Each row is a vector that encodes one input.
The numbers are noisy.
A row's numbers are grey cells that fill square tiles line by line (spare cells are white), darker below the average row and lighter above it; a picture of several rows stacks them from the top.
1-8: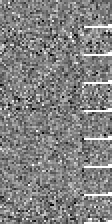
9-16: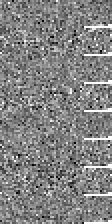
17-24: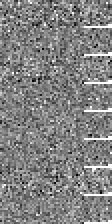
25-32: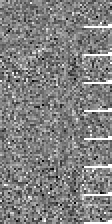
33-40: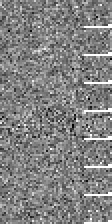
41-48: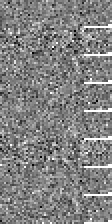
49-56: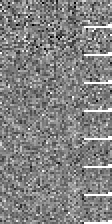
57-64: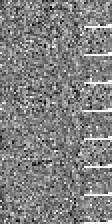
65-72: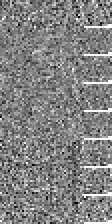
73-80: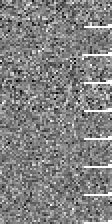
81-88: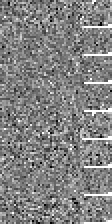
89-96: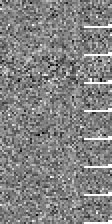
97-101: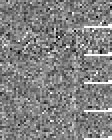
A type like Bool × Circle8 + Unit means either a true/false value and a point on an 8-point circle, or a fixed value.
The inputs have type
Bool × Bool × Bool × Circle5 × (Tree7 + Unit).
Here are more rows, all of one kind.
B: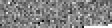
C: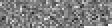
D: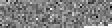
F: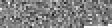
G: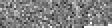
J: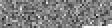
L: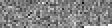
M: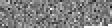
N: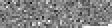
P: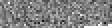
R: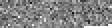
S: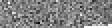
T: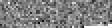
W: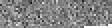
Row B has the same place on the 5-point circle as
L, M and T.
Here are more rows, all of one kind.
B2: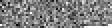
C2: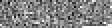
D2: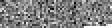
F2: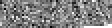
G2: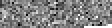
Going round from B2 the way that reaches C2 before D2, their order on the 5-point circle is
B2, C2, D2, F2, G2.
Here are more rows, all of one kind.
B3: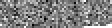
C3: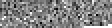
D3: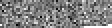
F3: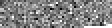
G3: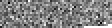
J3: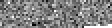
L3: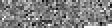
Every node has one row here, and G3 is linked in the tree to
F3.
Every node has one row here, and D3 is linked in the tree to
B3.
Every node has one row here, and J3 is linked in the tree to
B3, F3 and L3.
